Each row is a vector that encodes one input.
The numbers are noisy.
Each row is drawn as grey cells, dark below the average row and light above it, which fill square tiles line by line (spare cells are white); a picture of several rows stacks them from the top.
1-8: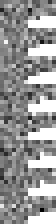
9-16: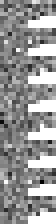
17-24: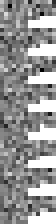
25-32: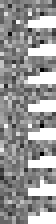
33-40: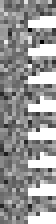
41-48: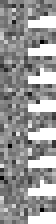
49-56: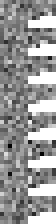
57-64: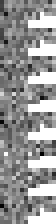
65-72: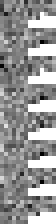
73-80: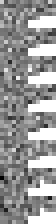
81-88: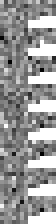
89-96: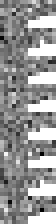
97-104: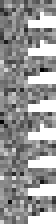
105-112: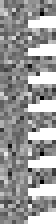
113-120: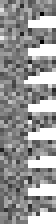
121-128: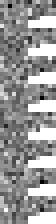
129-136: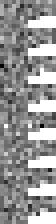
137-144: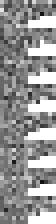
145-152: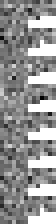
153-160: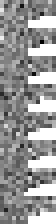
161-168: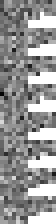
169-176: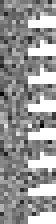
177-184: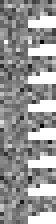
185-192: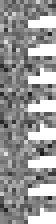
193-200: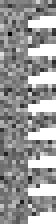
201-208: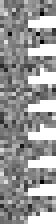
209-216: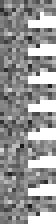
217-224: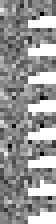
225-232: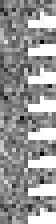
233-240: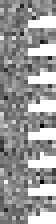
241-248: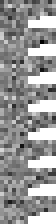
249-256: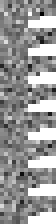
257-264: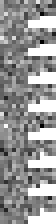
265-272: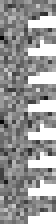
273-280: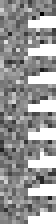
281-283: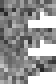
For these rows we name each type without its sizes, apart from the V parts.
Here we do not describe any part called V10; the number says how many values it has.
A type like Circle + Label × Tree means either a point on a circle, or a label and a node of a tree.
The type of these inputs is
Bool × (Tree + Unit) × V10.
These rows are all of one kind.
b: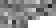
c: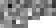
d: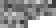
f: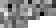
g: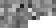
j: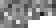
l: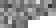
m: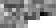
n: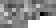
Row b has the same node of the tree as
d and l.
